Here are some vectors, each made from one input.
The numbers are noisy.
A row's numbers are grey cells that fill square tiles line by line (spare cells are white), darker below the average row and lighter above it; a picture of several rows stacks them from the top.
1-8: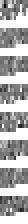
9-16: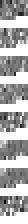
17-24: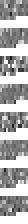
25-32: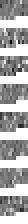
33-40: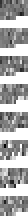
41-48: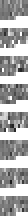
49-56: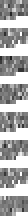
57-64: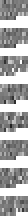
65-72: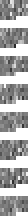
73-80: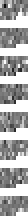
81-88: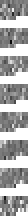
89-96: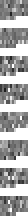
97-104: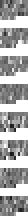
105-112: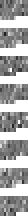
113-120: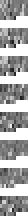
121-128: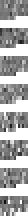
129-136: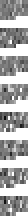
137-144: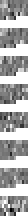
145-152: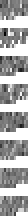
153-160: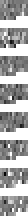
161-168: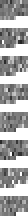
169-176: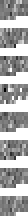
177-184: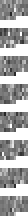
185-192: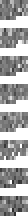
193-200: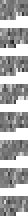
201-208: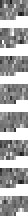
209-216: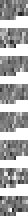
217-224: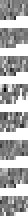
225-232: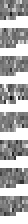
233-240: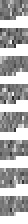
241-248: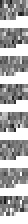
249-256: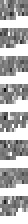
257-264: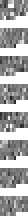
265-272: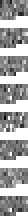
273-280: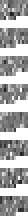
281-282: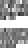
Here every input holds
a point on an 11-point line and a true/false value.
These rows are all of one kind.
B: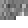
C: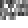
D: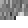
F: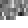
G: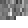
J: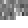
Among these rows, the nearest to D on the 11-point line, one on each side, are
B and J.
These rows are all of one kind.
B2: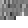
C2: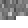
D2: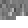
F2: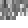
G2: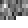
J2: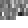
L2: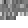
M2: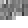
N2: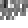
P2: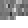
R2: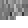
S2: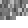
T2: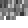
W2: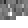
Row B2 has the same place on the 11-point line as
F2, L2, N2 and P2.
